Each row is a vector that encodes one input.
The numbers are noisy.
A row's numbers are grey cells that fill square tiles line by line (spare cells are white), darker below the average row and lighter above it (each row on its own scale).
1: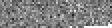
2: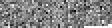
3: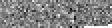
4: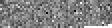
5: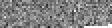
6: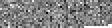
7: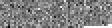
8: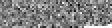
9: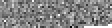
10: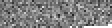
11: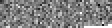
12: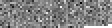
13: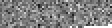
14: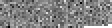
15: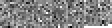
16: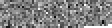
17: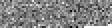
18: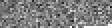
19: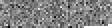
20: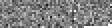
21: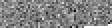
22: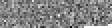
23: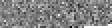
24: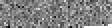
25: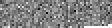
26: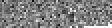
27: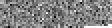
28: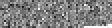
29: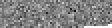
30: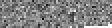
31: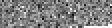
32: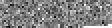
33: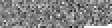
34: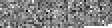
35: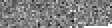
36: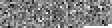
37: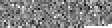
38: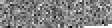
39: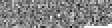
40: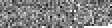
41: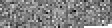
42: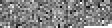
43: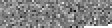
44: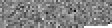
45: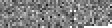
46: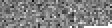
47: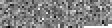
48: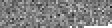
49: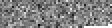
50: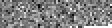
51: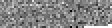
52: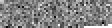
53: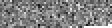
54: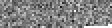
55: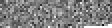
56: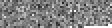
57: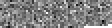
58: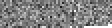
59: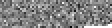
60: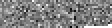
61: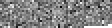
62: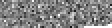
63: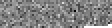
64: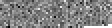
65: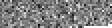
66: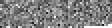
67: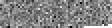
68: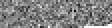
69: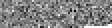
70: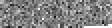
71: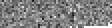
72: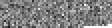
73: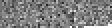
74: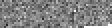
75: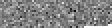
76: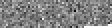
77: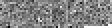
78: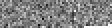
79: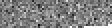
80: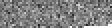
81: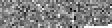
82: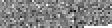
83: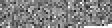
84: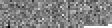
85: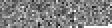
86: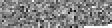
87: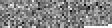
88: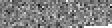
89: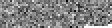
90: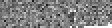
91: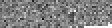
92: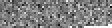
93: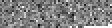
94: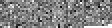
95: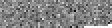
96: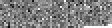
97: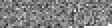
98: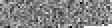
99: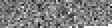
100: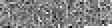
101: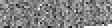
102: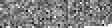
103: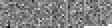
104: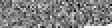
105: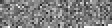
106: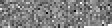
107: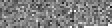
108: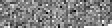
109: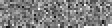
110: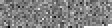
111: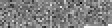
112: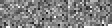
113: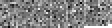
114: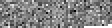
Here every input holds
a true/false value, together with either a node of a 9-node tree, or a node of a 10-node tree.
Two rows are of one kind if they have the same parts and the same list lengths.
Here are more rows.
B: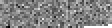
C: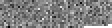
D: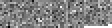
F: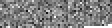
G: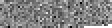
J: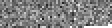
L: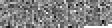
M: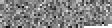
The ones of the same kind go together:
B, C, D, G, J, L, M
F

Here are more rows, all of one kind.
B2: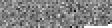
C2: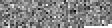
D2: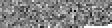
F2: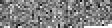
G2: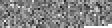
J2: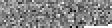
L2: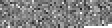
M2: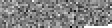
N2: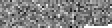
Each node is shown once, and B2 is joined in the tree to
J2 and L2.
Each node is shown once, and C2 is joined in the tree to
F2 and J2.
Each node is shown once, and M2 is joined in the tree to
D2 and N2.
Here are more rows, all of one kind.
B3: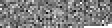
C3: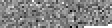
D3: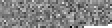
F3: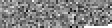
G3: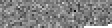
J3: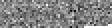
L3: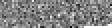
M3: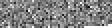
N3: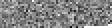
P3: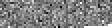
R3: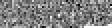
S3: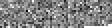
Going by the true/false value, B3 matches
M3, P3 and S3.
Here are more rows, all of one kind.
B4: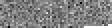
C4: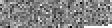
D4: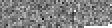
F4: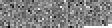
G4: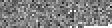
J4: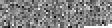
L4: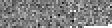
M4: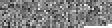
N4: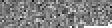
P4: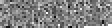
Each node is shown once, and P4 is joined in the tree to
D4.
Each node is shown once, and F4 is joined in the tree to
B4 and C4.
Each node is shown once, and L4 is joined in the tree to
D4 and G4.
